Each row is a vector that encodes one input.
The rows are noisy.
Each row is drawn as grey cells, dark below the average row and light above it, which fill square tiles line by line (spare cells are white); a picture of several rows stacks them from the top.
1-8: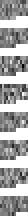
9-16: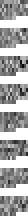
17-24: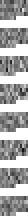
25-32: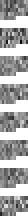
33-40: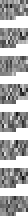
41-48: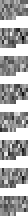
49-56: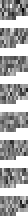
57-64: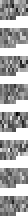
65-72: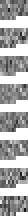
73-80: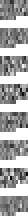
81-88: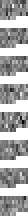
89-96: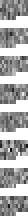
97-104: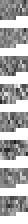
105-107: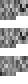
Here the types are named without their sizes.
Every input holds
either a point on a circle and three true/false values, or a point on a line.
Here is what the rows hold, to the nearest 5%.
About 70% of them hold a point on a circle and three true/false values. The rest hold a point on a line.
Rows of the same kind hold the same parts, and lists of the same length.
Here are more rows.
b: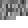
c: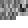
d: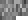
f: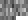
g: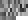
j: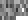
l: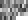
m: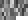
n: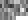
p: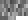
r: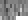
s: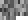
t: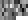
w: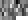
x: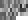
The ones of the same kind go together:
b, d, f, j, n, p, r, s
c, g, l, m, t, w, x

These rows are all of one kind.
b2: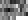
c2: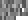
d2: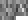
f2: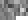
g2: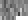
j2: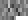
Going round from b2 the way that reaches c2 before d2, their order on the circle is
b2, c2, d2, j2, g2, f2.
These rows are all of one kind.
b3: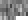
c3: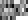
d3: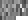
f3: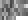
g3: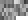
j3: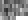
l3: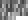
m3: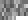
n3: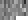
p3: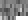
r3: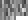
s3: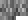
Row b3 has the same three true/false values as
j3 and p3.
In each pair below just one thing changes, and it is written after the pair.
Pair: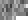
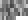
one of the three true/false values
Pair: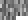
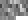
the place on the circle
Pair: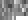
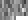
the place on the circle
